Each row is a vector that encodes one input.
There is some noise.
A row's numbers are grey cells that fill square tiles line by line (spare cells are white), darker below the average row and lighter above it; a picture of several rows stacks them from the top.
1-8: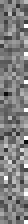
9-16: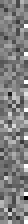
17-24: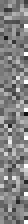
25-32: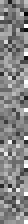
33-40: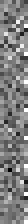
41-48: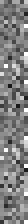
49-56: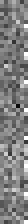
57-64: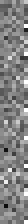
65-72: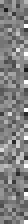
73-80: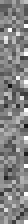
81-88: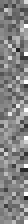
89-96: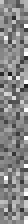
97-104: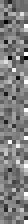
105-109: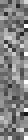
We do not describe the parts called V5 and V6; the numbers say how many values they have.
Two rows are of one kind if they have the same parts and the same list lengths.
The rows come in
2 kinds.
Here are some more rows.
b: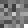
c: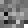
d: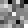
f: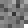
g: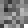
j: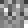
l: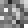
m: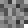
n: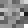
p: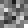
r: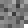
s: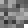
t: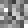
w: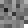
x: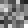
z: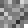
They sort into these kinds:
b, f, g, j, r, w, z
c, d, l, m, n, p, s, t, x

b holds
a point on a 4-point line, three true/false values and a value of V5.
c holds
a point on a 4-point line, a value of V5 and a value of V6.
